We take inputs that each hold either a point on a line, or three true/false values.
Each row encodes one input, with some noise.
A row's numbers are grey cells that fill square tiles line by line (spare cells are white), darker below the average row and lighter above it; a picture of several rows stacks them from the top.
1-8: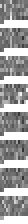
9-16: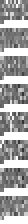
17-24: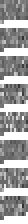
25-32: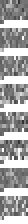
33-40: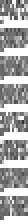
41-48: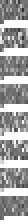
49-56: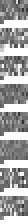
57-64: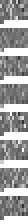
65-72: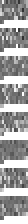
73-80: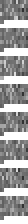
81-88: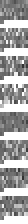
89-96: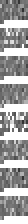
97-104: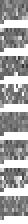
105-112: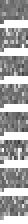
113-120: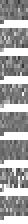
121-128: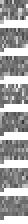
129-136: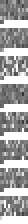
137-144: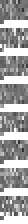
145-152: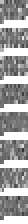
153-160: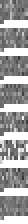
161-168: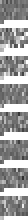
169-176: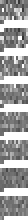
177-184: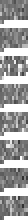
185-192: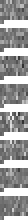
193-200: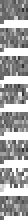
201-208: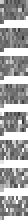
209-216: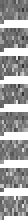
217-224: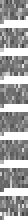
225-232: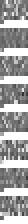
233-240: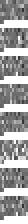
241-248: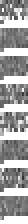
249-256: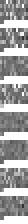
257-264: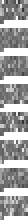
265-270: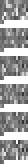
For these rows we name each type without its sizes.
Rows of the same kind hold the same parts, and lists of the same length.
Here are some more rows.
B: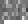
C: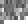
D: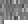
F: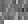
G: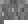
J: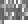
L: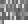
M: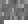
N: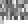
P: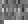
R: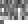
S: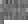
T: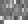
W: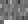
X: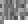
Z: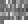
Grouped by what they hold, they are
B, C, D, F, G, J, L, M, N, S, X, Z
P, R, T, W

